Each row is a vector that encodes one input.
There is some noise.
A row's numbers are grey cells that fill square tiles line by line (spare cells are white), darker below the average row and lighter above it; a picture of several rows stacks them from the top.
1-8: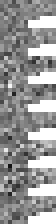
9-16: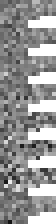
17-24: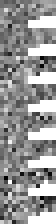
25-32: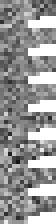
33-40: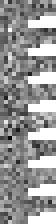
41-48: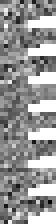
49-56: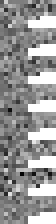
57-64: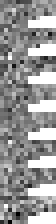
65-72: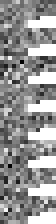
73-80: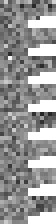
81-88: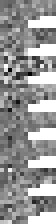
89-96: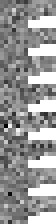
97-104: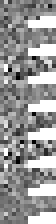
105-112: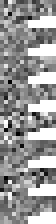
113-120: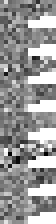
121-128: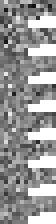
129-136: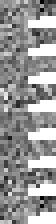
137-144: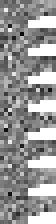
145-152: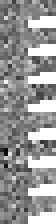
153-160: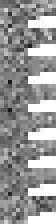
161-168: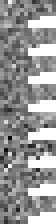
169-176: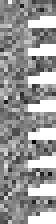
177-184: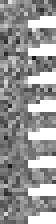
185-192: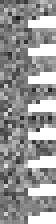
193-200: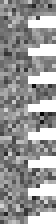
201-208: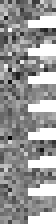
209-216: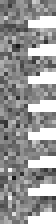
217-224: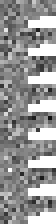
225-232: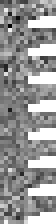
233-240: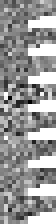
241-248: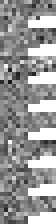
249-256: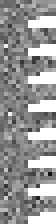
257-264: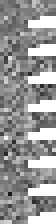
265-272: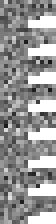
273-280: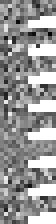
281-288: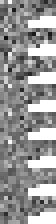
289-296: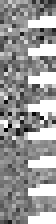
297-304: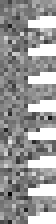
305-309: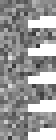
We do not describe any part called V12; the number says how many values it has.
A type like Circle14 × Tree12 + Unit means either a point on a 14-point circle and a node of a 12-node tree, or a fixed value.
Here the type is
(Circle10 + Unit) × Line4 × Line8 + Line13 + V12.
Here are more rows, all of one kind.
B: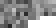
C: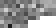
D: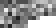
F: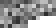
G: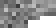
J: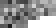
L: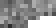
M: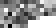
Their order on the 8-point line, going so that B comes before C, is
B, J, D, L, F, G, C, M.
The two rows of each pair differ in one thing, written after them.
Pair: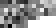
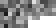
the place on the 4-point line
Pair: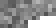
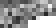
the place on the 10-point circle
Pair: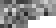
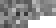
the place on the 10-point circle
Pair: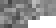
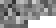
the place on the 8-point line
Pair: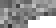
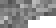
the place on the 4-point line
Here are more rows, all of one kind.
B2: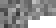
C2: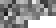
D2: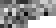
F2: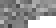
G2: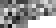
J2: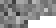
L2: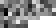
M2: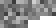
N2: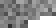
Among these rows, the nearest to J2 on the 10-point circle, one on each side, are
B2 and M2.
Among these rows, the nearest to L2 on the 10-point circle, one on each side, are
F2 and N2.
